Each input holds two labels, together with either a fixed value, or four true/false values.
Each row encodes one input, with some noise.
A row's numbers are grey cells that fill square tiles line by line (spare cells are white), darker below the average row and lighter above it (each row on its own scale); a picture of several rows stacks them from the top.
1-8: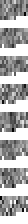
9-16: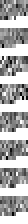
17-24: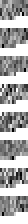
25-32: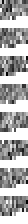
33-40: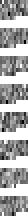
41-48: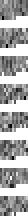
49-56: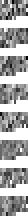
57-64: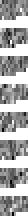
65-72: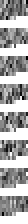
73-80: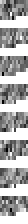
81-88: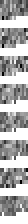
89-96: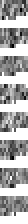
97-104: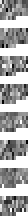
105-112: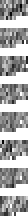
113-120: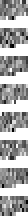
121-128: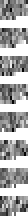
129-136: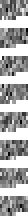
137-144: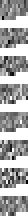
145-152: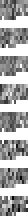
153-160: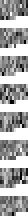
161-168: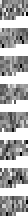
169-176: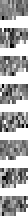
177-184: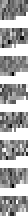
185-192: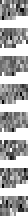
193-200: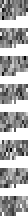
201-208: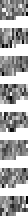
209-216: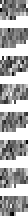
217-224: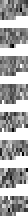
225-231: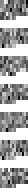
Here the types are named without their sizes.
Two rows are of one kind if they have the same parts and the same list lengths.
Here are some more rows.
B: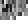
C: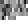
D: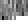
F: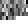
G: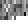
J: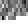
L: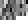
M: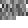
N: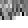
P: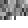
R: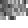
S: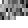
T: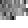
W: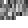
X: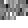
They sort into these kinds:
B, C, D, F, J, L, M, N, R, S, T, W, X
G, P

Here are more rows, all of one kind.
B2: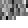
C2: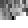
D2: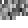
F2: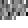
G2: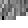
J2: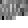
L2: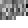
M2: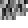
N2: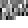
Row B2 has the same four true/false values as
F2, L2 and N2.
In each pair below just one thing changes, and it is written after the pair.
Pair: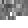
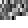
one of the two labels
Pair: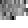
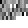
one of the four true/false values
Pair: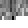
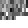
one of the four true/false values
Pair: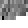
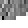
one of the two labels
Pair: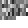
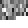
one of the two labels
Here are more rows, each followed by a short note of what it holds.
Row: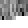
two labels and four true/false values
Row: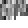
two labels
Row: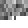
two labels
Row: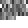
two labels and four true/false values
